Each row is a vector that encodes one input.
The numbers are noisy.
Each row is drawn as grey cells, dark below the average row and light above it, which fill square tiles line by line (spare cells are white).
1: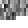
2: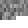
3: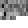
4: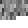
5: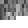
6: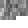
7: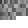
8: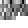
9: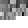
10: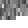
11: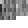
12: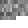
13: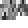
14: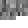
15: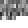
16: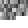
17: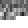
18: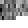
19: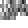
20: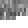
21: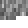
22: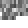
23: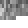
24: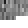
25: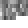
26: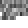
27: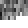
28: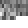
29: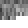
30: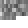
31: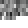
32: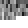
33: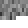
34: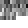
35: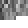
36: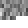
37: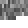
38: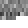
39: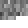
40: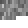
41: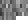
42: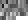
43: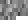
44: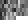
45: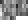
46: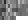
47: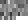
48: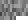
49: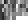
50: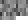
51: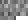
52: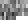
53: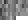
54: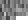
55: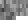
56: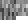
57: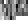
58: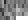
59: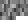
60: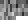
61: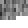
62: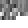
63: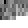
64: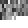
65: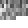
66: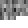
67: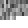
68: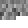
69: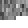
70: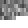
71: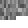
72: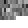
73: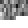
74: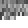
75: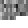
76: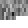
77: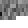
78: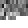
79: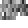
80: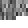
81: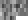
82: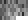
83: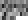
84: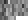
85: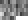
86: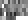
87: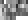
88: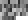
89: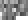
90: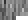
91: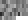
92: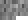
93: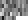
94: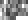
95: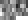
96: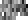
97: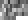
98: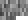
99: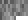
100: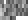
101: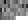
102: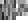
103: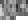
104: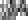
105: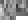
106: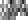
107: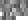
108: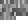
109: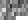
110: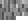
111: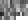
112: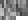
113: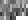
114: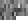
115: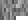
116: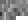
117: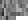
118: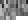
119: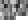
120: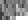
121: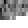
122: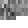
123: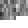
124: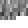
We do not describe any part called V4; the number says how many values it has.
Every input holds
a list of up to two items, each a true/false value and a value of V4.
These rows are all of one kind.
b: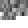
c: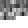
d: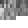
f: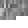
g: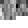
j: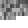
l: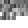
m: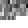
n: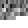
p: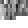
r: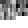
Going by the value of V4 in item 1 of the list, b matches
c, g, l and r.
